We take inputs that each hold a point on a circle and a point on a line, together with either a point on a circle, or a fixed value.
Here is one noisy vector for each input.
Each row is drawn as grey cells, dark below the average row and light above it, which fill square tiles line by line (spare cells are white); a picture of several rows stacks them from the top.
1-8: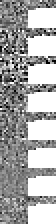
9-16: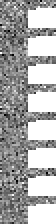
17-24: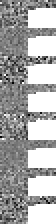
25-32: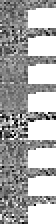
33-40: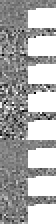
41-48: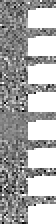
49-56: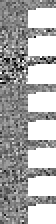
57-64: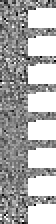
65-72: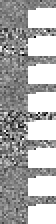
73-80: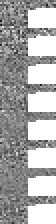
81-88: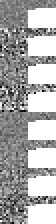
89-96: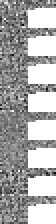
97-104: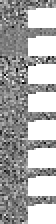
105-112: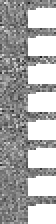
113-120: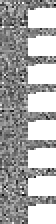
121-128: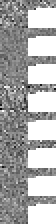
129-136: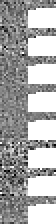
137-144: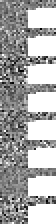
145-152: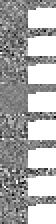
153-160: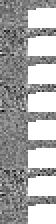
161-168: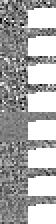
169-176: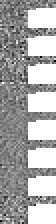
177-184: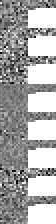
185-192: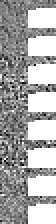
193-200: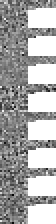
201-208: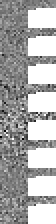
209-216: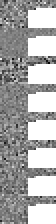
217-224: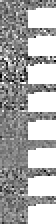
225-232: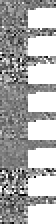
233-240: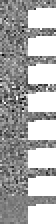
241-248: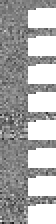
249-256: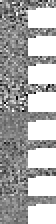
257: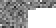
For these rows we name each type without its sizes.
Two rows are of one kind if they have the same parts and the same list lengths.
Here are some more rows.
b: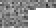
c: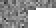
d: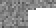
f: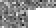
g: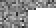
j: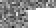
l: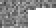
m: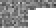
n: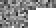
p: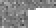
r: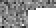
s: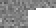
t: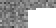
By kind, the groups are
b, c, f, j, l, p, s, t
d, g, m, n, r

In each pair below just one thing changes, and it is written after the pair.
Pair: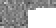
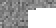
the place on one of the two circles
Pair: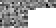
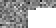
the place on the line
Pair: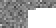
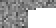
the place on the line
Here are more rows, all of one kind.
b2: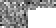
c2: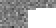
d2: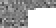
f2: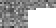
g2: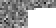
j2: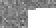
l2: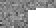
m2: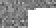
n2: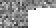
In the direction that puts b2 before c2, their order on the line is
l2, b2, n2, d2, j2, m2, c2, g2, f2.
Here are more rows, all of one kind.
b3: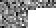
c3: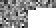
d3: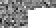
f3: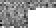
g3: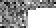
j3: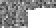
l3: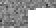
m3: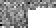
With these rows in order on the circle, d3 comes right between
l3 and m3.
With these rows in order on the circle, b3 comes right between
g3 and m3.
